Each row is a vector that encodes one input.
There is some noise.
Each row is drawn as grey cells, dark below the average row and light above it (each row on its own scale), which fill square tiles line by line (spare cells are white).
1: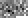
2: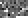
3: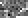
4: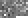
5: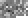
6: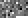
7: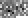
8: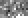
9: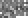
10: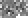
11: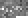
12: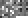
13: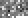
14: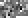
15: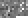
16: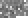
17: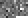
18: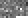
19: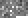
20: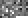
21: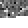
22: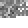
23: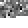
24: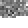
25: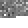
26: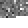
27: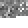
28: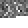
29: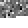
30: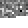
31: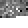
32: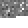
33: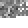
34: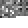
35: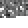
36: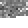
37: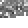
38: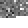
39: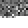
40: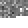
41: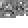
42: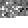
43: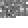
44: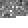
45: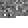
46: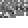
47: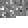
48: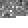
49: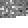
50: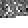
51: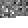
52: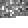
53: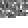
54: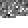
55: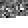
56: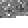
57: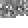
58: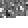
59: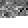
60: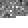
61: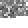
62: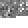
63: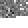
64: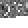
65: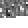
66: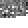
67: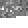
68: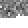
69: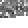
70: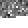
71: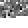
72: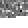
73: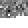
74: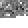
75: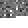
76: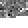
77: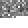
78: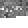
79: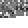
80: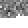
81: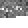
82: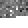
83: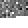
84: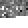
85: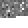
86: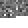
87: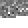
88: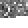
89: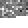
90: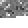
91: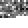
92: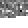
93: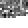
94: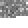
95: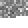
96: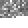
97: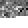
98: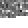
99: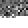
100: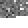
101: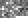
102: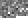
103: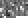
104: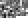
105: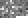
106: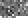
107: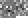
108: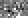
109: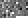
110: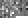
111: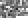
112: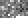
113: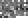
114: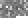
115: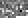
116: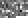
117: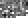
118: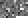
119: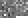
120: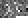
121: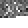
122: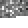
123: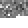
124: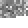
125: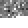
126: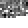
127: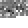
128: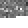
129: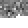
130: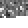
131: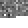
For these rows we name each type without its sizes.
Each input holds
either a label, or a point on each of two lines.
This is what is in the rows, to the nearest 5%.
About 75% of them hold a label. The rest hold a point on each of two lines.
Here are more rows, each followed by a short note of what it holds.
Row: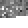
a label
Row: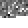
a label
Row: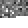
a label
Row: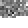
a label
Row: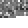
a point on each of two lines
